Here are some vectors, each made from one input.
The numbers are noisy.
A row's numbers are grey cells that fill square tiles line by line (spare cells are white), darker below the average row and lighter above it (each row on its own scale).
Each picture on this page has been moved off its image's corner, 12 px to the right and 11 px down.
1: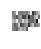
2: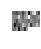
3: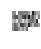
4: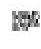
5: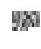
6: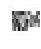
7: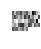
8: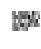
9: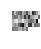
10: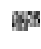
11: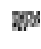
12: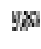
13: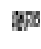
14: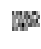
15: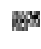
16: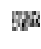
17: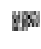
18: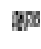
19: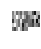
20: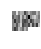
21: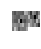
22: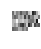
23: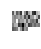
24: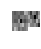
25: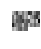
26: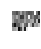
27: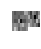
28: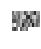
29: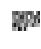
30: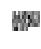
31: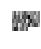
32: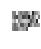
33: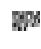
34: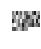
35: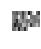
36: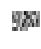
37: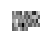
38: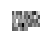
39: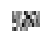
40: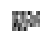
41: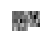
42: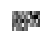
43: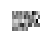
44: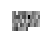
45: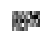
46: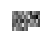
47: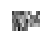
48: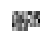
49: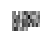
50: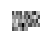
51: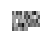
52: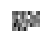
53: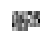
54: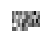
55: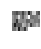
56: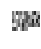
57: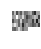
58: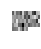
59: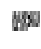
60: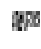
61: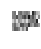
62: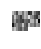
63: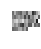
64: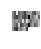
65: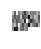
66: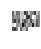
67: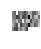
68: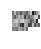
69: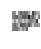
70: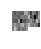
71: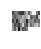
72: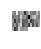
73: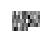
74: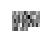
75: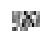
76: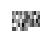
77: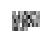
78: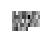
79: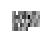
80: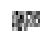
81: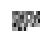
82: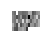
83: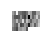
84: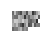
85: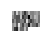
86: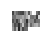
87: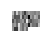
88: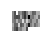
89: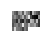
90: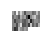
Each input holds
either a point on an 8-point circle, or a point on a 7-point line.
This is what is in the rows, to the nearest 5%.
About 65% of them hold a point on an 8-point circle. The rest hold a point on a 7-point line.
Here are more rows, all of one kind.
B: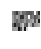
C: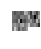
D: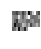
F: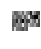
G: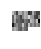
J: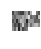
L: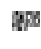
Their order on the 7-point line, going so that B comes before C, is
J, D, B, L, G, F, C.
